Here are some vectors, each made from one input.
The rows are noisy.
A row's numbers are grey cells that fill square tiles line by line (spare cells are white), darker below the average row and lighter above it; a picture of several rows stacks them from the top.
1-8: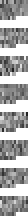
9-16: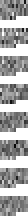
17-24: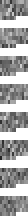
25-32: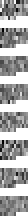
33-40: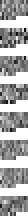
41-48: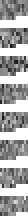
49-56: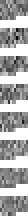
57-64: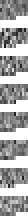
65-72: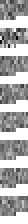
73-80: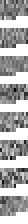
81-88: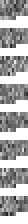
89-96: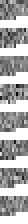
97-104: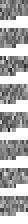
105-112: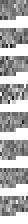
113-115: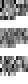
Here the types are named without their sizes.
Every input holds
a point on a circle, together with either a point on a circle, or a label.
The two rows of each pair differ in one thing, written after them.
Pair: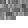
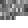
the place on the circle
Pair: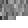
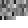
the place on the circle
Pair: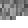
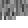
the label
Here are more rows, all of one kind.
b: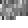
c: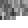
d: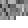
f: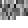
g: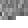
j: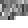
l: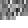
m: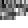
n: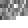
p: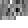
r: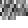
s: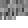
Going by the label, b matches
l, p and r.
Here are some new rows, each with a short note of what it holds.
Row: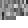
a point on each of two circles
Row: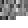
a point on each of two circles
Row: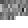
a point on each of two circles
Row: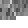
a point on a circle and a label
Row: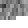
a point on a circle and a label
